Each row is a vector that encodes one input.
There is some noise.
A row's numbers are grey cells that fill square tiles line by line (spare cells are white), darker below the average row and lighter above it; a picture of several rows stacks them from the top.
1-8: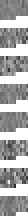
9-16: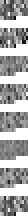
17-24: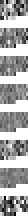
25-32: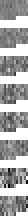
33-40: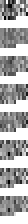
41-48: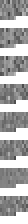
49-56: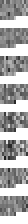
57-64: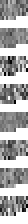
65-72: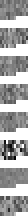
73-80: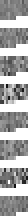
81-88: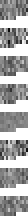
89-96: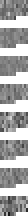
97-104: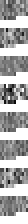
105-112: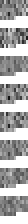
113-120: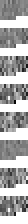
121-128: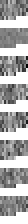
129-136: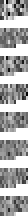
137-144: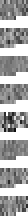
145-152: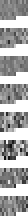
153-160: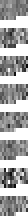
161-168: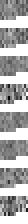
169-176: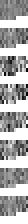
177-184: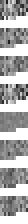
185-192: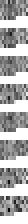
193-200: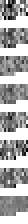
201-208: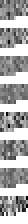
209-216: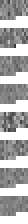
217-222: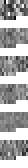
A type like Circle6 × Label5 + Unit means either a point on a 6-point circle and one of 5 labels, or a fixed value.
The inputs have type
Line10.
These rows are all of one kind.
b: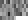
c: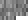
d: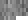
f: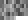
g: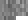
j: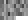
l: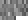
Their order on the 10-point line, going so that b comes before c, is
f, l, d, j, g, b, c.
